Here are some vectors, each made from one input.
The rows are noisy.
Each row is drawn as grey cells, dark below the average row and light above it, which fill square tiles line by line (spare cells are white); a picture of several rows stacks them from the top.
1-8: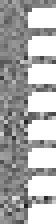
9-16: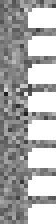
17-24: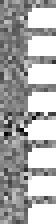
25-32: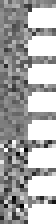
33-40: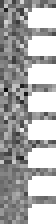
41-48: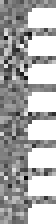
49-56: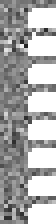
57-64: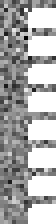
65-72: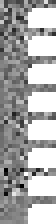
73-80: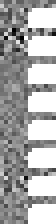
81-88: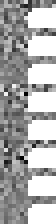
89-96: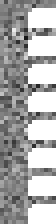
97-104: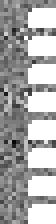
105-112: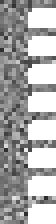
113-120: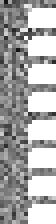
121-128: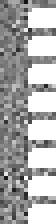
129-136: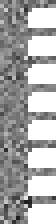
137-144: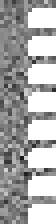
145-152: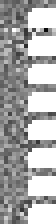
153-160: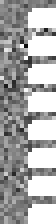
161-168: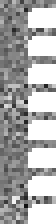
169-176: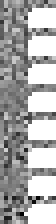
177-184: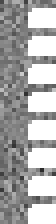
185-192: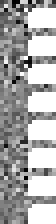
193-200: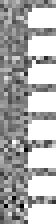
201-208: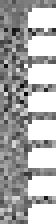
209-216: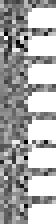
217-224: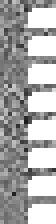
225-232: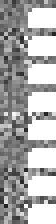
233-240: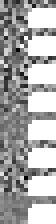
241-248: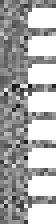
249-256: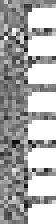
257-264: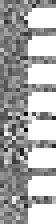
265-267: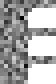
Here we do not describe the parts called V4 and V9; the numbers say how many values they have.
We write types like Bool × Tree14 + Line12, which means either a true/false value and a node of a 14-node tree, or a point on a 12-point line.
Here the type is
Bool × Bool × Bool × (Line7 + V9) × (Line8 + V4).
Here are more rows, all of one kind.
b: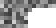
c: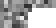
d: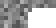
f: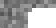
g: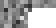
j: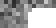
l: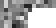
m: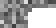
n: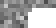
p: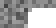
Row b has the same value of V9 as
c, f, g and l.
